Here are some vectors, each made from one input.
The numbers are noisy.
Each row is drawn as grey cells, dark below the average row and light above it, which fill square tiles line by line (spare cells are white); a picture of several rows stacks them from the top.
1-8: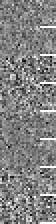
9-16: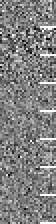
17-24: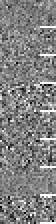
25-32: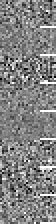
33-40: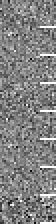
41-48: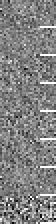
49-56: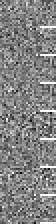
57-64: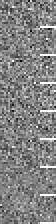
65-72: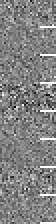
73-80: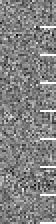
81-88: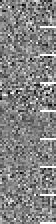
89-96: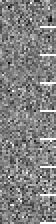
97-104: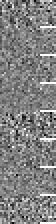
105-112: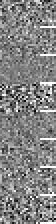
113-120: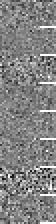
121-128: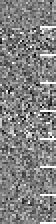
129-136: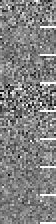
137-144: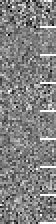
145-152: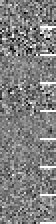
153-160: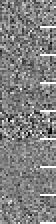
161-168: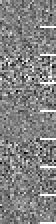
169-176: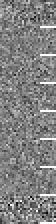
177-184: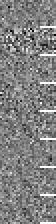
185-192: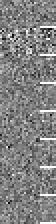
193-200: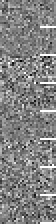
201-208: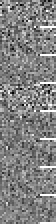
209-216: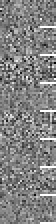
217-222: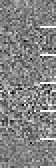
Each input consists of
either a point on an 8-point circle, or a point on a 13-point circle, or a fixed value.
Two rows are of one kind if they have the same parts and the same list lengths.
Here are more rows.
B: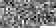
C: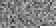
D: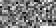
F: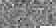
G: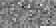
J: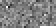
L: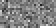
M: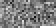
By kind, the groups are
B, M
C, F, G, J
D, L

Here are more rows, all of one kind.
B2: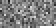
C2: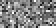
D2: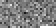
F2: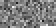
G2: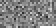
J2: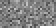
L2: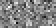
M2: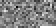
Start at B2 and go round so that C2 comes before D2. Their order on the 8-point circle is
B2, C2, F2, D2, M2, G2, L2, J2.
